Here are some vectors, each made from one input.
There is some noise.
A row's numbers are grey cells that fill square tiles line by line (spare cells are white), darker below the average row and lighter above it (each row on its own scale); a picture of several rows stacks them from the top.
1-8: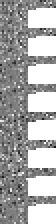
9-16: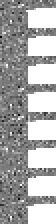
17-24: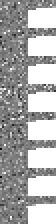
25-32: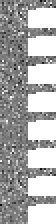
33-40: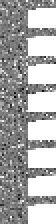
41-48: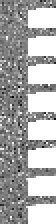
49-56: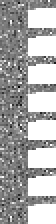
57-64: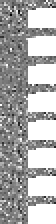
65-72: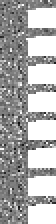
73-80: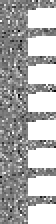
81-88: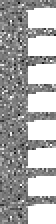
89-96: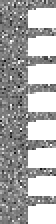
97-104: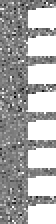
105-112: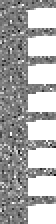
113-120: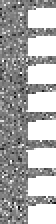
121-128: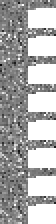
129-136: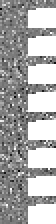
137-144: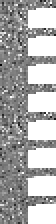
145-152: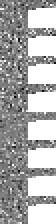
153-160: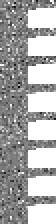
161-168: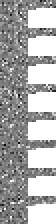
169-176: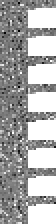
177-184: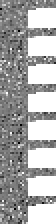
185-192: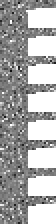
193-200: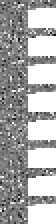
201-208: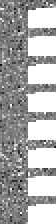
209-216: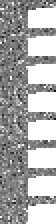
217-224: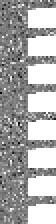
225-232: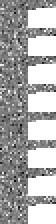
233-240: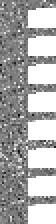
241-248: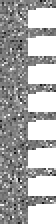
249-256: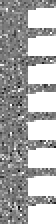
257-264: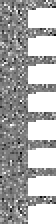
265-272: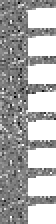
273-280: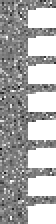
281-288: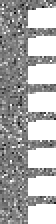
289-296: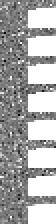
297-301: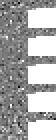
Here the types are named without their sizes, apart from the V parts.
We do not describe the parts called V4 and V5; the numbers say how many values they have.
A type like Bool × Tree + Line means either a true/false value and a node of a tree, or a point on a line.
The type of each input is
Label × V4 + Line × Line + V5.
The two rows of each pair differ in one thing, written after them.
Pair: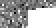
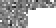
the label
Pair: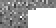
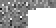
the value of V4
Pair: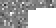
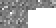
the value of V4
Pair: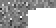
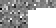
the value of V4
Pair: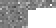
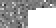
the label
